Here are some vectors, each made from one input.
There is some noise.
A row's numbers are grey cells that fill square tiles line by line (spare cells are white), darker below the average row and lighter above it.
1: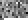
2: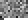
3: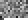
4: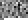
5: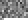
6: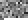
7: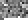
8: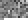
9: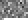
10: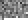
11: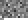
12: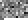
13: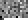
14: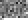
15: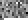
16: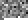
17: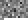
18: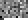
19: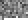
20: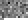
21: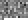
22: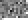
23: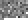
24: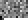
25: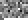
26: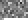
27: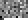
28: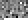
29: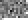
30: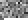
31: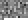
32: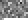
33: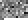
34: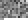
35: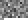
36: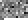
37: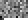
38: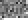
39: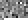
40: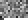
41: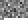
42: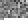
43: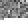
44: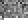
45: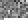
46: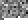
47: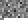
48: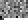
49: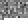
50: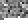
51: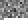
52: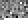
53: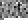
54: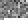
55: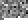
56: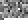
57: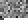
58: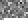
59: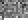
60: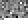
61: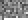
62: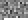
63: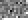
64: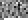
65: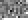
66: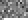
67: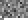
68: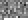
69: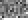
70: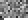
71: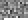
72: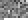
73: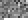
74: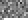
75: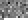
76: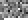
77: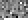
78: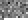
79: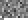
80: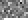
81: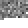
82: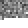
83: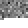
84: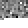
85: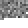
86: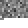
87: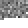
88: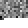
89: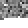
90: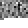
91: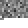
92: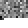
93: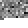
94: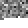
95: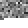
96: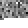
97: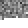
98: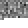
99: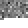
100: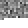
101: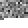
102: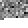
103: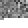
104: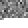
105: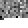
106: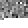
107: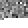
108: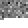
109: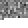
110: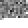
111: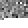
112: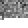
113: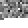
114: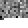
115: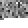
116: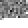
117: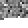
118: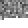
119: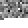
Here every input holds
either one of 7 labels and a true/false value, or a node of a 12-node tree.
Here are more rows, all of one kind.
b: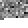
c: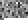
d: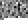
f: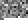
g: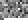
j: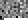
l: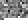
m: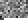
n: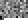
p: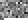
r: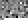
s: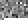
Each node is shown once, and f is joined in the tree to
l.
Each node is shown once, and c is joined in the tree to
d and p.
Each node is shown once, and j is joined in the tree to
n.
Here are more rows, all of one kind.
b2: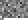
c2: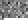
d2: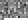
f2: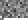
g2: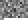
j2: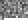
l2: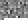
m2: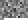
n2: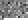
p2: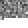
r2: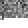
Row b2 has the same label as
f2, g2 and m2.
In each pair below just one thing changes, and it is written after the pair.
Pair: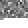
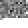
the label
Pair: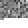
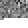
the true/false value
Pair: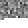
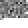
the label
